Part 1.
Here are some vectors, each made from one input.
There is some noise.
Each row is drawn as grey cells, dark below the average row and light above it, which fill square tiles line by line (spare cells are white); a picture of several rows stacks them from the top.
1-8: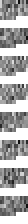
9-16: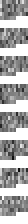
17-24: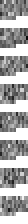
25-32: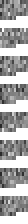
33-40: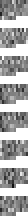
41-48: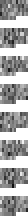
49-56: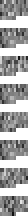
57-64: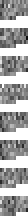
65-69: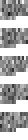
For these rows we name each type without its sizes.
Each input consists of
either a point on a circle, or a node of a tree.
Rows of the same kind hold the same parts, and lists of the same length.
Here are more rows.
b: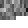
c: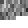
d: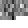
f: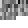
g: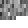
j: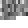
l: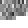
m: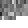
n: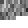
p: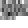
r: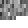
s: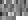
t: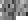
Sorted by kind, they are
b, c, g, m, n, r, s
d, f, j, l, p, t

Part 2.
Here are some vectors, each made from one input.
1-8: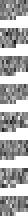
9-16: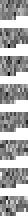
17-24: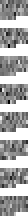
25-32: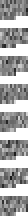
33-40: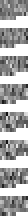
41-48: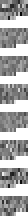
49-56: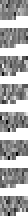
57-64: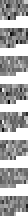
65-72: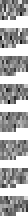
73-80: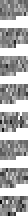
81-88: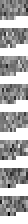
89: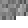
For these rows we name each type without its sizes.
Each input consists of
a point on a line and a node of a tree.
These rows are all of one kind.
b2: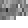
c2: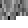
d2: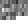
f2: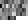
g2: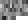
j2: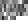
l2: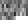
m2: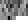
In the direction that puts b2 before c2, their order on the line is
g2, j2, d2, b2, l2, c2, f2, m2.
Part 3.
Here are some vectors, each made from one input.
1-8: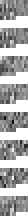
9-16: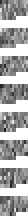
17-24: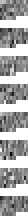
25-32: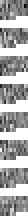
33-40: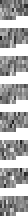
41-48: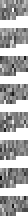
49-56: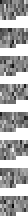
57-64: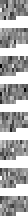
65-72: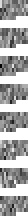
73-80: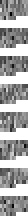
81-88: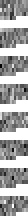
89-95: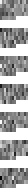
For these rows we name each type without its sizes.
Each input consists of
a point on a line and three true/false values.
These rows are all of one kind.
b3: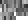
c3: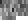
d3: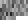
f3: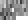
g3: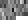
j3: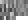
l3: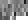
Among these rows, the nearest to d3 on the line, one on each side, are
f3 and l3.
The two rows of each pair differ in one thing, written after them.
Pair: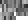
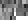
one of the three true/false values
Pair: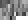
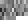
one of the three true/false values
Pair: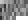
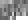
one of the three true/false values
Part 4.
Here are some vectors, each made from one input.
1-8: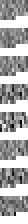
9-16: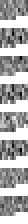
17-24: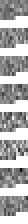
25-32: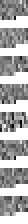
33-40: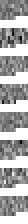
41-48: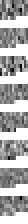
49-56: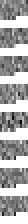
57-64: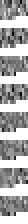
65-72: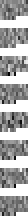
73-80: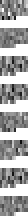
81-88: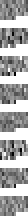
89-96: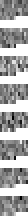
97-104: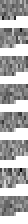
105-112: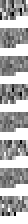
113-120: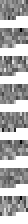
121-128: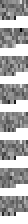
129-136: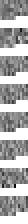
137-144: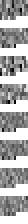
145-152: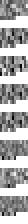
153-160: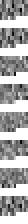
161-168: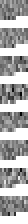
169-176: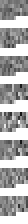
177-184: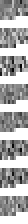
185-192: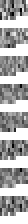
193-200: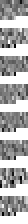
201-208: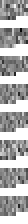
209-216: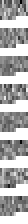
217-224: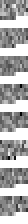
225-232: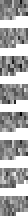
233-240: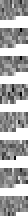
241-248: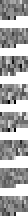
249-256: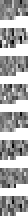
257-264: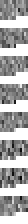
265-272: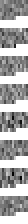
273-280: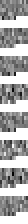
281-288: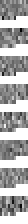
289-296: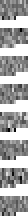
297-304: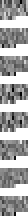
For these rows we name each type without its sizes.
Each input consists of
a true/false value, together with either a fixed value, or a node of a tree.
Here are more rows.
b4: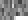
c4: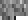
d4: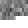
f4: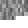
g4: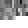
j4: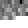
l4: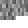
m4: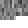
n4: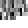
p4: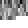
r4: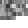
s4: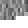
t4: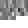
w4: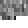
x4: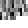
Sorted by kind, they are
b4, c4, d4, f4, g4, j4, l4, m4, p4, r4, s4, t4, w4
n4, x4

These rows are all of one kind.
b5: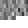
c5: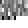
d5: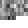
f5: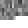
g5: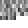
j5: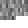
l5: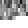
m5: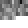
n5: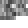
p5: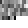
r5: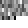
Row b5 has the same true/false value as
f5, j5 and m5.
